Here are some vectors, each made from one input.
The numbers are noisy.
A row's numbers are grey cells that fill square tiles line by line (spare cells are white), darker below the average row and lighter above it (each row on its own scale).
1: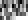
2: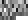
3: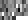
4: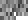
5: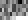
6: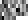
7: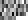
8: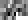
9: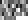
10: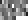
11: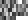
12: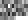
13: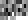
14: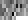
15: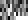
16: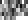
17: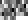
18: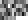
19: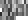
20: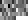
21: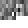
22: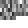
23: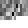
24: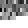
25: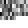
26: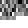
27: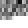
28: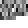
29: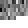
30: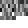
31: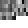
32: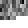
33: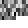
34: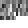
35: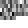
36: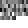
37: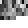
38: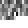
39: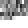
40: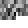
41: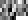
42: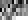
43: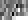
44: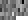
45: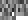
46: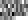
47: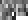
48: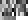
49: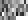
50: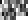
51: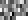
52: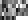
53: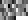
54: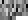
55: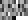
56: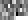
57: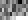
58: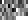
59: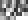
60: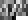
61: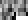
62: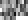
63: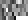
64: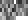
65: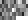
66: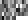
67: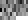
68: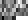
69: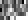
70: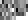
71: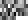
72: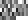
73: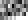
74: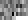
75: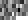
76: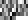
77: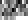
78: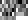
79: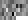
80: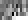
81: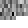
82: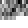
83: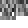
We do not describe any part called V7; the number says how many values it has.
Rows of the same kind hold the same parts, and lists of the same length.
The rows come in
2 kinds.
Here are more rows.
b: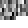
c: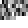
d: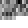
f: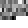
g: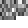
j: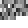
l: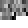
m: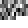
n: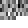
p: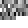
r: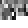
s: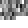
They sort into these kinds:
b, f, g, l, n
c, d, j, m, p, r, s

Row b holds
three true/false values and a value of V7.
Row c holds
one of 5 labels.
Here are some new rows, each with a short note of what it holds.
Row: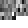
three true/false values and a value of V7
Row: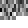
three true/false values and a value of V7
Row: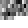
one of 5 labels
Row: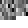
three true/false values and a value of V7
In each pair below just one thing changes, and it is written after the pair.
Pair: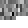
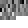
the value of V7
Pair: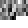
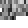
one of the three true/false values
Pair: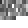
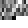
one of the three true/false values
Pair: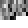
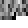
one of the three true/false values
